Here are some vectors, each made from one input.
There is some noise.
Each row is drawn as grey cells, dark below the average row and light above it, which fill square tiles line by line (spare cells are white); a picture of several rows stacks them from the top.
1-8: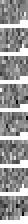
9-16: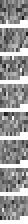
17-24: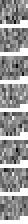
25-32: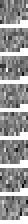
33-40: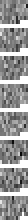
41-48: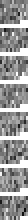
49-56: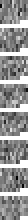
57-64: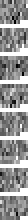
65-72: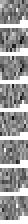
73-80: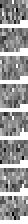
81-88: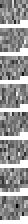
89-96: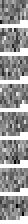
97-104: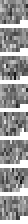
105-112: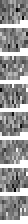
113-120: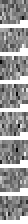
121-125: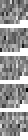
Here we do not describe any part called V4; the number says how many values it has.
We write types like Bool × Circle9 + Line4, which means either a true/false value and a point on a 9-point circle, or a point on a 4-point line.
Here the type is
(Bool × Bool × Bool + V4) × Line5 × Line5 × Line5.
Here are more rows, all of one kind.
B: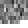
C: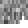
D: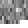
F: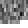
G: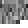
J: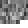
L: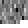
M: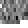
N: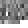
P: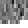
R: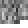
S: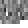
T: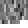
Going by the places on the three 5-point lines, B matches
F, P and T.
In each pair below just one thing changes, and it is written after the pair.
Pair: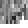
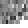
the value of V4
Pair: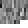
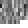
the place on one of the three 5-point lines
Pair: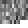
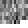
the place on one of the three 5-point lines
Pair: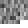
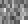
the value of V4
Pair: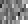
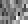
the value of V4
